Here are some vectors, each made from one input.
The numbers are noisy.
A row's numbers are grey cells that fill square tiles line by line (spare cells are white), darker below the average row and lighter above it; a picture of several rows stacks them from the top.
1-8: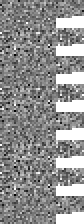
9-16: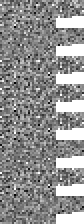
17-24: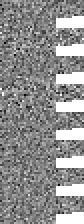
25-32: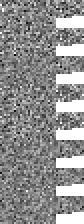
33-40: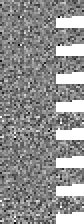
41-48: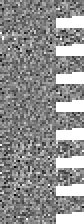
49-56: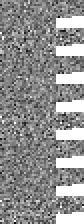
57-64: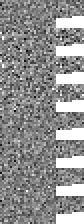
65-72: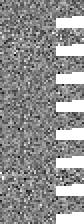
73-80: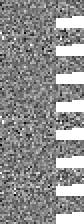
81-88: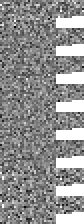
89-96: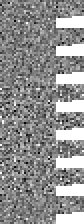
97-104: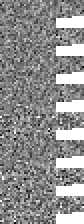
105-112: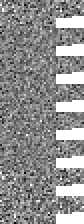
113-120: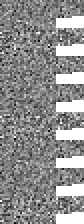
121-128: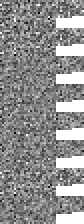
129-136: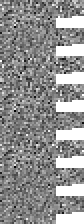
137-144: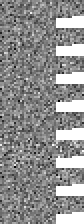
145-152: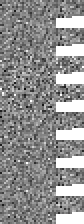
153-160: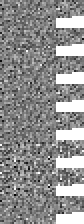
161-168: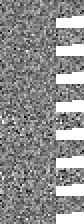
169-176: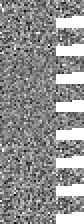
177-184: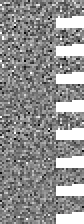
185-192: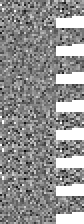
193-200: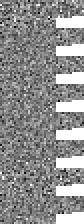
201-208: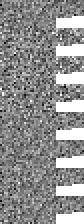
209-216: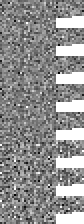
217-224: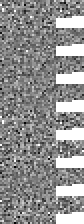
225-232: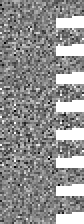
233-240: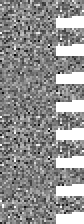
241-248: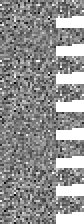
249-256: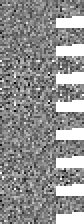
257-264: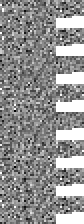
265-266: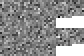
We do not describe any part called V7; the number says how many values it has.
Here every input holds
either a point on a 5-point circle and a true/false value, or a point on a 6-point line and a value of V7.
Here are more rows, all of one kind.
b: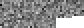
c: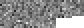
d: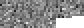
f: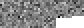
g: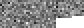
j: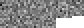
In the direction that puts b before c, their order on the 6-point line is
f, b, c, j, d, g.
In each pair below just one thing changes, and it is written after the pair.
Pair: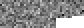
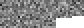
the value of V7
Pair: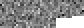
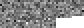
the value of V7
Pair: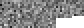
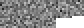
the value of V7
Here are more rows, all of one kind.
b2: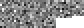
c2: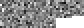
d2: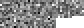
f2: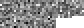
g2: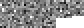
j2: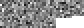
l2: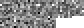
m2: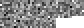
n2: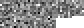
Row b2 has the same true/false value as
c2, g2 and j2.
